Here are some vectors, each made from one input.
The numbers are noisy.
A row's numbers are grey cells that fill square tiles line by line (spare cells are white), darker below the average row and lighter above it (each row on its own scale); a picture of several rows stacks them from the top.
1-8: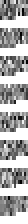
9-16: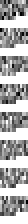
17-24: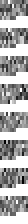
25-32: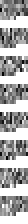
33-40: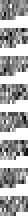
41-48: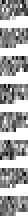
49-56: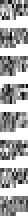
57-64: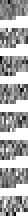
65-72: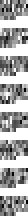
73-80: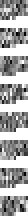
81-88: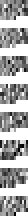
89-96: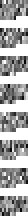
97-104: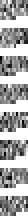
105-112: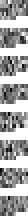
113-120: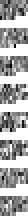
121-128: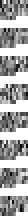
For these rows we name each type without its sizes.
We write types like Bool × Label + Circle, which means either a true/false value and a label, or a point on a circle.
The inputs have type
Bool × Bool × Bool + Label + Line.
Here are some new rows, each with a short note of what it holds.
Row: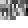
a point on a line
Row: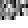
a point on a line
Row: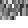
a point on a line
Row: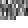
a point on a line
